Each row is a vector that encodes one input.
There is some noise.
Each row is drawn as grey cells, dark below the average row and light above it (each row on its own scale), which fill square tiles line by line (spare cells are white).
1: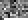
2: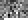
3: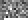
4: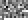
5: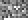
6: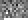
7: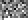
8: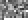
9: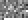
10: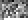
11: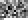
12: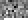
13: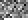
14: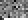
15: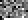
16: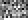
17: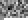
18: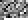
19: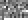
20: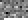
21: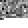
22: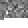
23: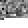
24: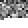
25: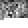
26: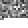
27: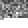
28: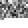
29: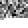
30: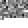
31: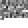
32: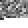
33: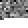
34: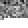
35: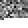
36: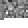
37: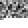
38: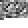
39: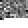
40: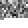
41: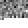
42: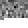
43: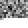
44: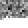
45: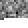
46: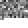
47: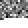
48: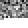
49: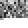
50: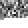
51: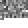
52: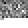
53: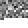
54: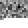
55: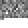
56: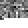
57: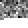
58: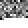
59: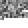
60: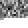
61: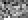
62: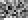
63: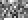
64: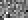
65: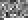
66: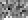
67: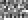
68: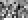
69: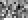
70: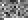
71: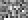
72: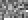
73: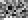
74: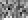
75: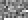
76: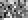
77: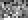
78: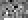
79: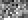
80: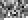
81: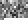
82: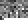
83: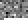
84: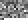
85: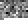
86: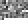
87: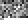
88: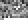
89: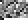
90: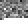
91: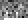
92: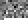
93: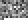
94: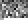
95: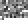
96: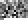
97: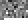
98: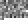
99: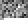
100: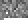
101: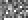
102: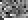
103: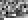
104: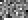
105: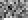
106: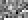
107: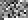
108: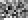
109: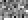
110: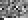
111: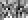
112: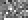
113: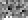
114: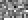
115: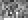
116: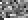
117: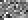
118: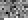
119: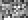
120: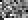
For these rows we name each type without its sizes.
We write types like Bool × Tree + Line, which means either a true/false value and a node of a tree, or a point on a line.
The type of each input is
(Circle + Unit) × Line + Label.
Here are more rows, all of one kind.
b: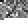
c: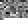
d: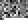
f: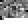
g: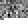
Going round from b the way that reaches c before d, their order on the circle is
b, g, f, c, d.
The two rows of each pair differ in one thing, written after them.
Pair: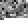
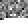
the place on the circle
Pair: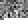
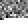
the place on the circle
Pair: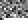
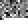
the place on the line
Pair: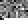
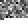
the place on the circle
